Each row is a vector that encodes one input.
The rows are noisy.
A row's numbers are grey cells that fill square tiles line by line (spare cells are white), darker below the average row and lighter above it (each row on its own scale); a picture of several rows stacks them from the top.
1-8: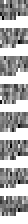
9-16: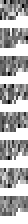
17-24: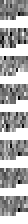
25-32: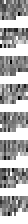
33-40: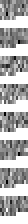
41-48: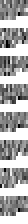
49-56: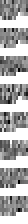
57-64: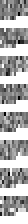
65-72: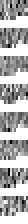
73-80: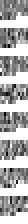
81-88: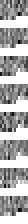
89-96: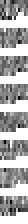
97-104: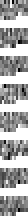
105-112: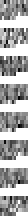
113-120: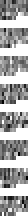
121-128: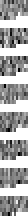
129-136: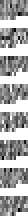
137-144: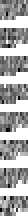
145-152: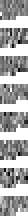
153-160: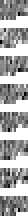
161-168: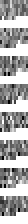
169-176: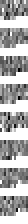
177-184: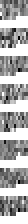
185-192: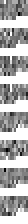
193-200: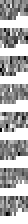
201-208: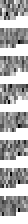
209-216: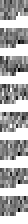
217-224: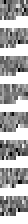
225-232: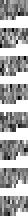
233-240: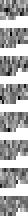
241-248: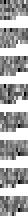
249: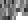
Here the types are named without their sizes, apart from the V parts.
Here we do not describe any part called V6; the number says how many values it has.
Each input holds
a list of items, each a label and a value of V6.
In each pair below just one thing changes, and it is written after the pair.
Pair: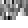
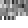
the label in item 2 of the list
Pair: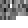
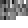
the value of V6 in item 2 of the list
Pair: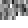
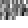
the label in item 1 of the list
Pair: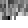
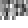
the value of V6 in item 1 of the list
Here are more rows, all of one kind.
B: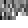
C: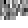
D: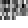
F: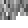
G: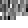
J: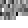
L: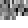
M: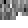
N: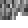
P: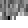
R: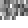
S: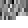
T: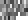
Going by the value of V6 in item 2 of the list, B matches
G and S.
